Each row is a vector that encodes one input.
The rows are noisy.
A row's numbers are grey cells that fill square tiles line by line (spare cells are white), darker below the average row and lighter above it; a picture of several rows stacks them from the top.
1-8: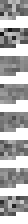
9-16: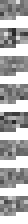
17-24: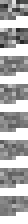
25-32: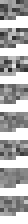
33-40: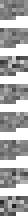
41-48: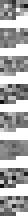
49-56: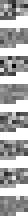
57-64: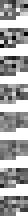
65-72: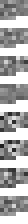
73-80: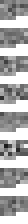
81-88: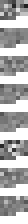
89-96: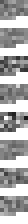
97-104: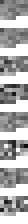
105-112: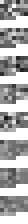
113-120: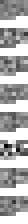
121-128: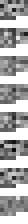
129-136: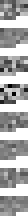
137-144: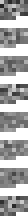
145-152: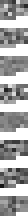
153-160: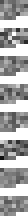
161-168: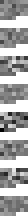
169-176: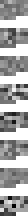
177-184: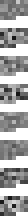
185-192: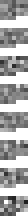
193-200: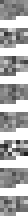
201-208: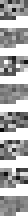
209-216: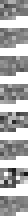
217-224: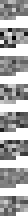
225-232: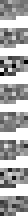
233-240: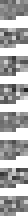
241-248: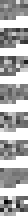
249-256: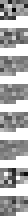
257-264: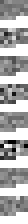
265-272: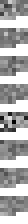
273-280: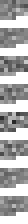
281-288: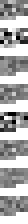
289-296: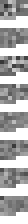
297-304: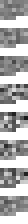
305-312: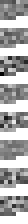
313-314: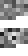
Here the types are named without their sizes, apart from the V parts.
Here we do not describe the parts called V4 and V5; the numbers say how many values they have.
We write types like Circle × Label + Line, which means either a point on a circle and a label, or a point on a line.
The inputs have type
(Bool × Bool × Bool + Circle) × V4 × V5 + Line.
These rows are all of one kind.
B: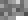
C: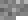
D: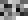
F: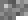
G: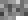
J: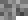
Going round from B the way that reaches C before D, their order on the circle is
B, C, F, J, D, G.
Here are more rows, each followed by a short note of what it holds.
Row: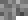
a point on a circle, a value of V4 and a value of V5
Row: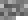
three true/false values, a value of V4 and a value of V5
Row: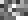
a point on a line
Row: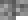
three true/false values, a value of V4 and a value of V5
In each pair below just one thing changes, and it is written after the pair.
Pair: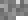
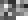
the place on the circle
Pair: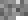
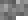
the place on the circle
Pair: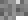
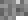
the value of V5
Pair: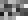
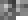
the place on the circle
